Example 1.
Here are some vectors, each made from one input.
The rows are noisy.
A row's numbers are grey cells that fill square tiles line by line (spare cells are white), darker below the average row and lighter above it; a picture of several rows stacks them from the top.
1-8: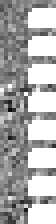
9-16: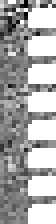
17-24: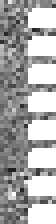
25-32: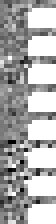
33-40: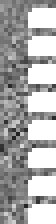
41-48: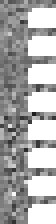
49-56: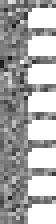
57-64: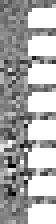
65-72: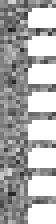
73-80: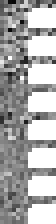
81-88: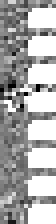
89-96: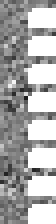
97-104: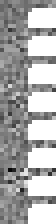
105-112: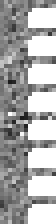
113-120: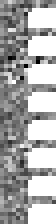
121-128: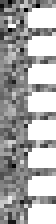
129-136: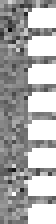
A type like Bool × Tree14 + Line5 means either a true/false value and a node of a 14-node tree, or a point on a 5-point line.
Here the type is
List2(Line8).
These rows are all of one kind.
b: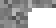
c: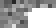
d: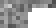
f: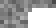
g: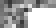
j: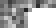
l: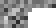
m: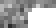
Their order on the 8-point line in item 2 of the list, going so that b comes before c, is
j, d, l, f, b, c, g, m.
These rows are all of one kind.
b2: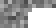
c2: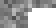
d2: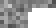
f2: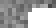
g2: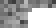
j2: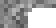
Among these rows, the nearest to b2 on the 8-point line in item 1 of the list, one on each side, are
c2 and f2.
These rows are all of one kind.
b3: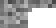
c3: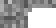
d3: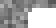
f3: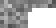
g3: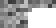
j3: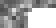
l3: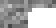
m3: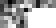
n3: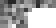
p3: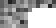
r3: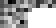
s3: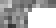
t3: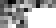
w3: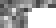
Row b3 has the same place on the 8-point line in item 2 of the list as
j3, m3, n3 and t3.
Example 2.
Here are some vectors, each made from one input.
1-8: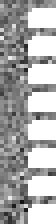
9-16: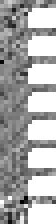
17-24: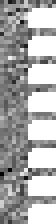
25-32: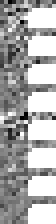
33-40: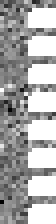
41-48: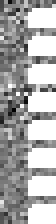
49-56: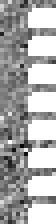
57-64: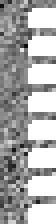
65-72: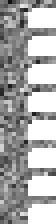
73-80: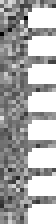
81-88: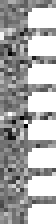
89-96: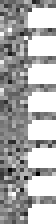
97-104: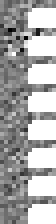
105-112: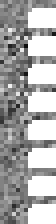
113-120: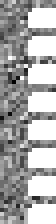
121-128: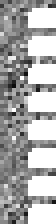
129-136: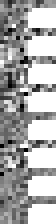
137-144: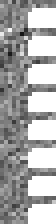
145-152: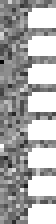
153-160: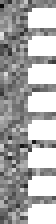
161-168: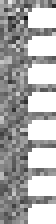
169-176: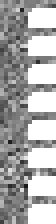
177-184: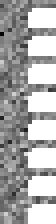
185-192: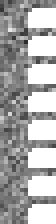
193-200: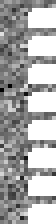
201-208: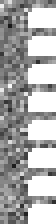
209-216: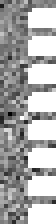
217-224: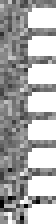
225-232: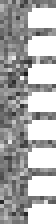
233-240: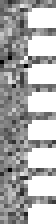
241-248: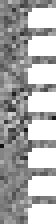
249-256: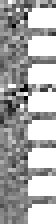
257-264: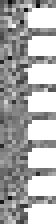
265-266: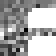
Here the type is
List2(Line13).
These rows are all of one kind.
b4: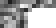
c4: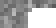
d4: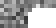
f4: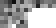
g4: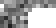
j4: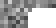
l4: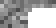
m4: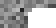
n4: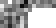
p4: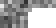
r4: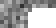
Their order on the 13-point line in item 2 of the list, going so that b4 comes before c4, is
b4, g4, d4, p4, m4, l4, j4, f4, c4, r4, n4.
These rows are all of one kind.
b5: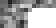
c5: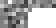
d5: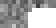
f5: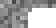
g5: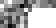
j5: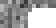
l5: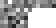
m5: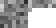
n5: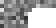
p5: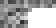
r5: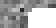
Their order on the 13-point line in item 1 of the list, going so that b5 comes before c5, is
n5, r5, l5, b5, c5, m5, d5, j5, f5, g5, p5.
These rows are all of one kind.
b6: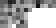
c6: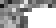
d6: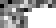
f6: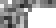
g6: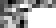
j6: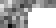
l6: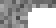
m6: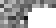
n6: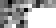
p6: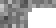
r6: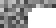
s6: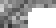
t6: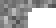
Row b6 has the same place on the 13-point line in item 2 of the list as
l6, m6 and t6.
